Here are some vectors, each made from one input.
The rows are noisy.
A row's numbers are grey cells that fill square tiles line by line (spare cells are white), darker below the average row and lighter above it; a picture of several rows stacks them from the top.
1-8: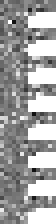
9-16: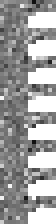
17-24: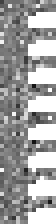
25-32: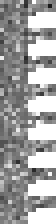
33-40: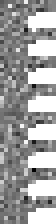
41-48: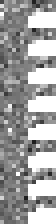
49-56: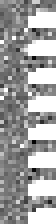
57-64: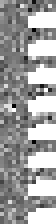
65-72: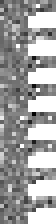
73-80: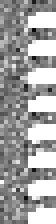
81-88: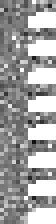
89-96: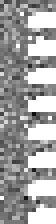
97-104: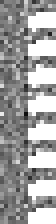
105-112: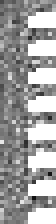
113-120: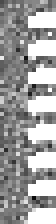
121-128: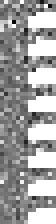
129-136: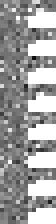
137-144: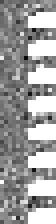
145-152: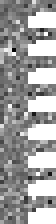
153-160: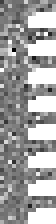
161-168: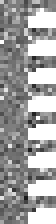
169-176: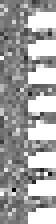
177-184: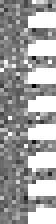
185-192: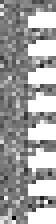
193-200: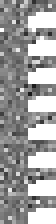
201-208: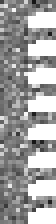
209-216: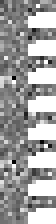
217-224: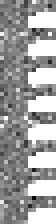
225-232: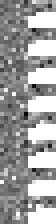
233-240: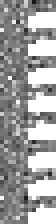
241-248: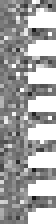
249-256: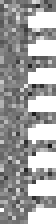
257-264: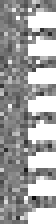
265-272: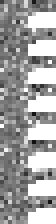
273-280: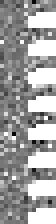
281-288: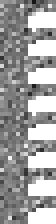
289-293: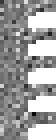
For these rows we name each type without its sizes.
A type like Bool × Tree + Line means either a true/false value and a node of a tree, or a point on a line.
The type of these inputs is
List(Line).
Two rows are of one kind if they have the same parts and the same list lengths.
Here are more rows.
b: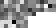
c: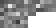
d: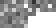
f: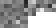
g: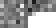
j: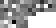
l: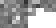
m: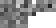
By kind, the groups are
b, j
c, d, g
f, l, m

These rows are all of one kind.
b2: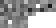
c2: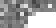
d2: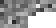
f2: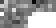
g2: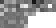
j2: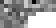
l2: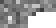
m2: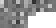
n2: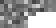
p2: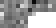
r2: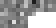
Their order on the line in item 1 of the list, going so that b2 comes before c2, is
b2, d2, n2, l2, j2, m2, r2, c2, g2, p2, f2.
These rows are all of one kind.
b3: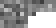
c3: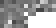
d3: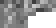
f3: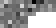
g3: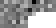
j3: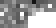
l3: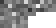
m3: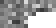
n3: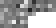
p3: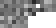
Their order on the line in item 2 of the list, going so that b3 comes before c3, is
f3, p3, n3, g3, l3, m3, d3, b3, c3, j3.
